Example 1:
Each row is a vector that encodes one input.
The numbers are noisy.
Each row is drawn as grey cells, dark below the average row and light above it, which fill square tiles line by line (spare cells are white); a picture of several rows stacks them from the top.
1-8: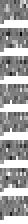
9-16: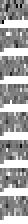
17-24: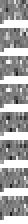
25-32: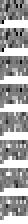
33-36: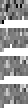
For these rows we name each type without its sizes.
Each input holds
either a fixed value, or three true/false values.
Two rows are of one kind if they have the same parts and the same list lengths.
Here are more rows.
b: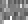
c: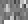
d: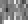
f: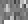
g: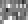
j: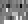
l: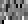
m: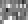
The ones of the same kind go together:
b, c, d, f, g, j, m
l

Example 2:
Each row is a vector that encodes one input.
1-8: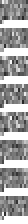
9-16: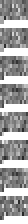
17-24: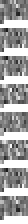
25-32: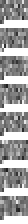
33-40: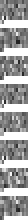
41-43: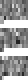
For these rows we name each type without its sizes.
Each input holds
three true/false values.
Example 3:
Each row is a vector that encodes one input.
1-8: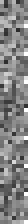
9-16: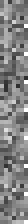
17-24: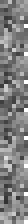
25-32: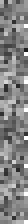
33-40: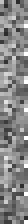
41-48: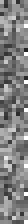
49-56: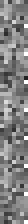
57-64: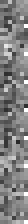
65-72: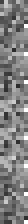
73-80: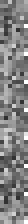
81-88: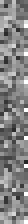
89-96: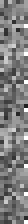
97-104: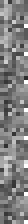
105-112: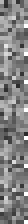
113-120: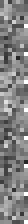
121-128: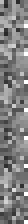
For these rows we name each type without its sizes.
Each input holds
a point on a circle.
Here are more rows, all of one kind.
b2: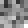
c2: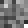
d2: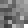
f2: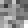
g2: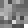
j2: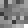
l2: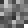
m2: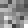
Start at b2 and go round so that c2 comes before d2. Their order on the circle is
b2, f2, m2, g2, l2, c2, d2, j2.
